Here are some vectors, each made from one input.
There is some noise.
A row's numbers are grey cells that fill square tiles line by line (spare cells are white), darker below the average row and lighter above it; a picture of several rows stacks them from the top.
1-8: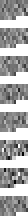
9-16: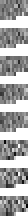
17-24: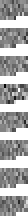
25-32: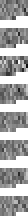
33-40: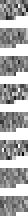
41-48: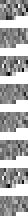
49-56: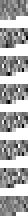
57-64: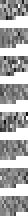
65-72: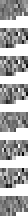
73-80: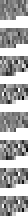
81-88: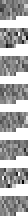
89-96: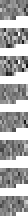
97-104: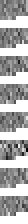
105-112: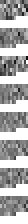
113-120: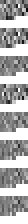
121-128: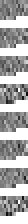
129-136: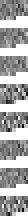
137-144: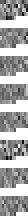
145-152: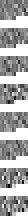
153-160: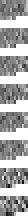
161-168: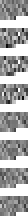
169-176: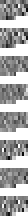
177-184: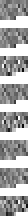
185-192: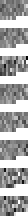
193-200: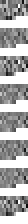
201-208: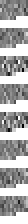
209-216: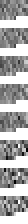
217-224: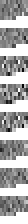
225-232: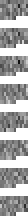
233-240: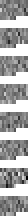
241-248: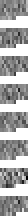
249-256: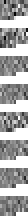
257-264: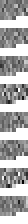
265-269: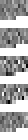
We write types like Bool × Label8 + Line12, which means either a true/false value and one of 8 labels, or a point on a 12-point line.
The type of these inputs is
Bool × Circle14 + Tree12 + Unit.
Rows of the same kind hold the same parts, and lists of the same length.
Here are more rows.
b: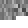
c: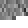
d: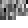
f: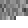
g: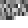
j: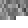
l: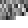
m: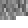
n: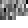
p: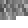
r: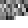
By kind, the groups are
b, c, f, j, m, p
d, n
g, l, r

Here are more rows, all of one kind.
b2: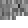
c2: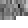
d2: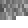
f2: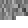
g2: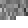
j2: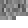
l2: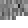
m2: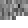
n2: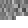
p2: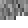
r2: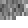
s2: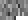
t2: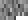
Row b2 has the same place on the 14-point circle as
f2, l2, m2 and n2.
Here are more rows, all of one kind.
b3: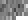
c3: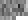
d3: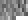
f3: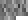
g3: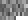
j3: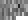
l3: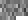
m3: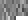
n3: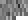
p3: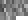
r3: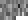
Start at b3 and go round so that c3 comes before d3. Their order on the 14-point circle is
b3, p3, g3, m3, r3, l3, n3, j3, f3, c3, d3.
